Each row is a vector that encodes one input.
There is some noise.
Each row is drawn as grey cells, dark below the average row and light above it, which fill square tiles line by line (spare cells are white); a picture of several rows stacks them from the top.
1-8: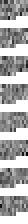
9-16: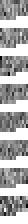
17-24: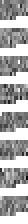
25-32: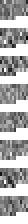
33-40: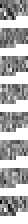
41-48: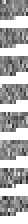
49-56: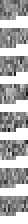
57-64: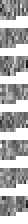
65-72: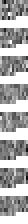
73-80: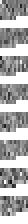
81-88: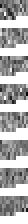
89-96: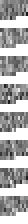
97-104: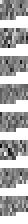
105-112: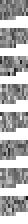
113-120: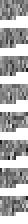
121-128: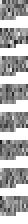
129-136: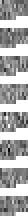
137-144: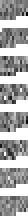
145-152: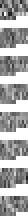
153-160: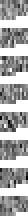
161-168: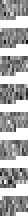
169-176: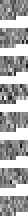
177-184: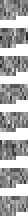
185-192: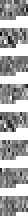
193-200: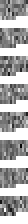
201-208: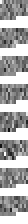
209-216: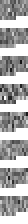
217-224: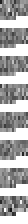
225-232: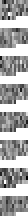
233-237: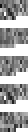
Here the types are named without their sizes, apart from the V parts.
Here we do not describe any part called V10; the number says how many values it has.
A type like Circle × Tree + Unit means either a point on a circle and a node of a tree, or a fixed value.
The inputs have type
List(Bool × V10) × Tree.
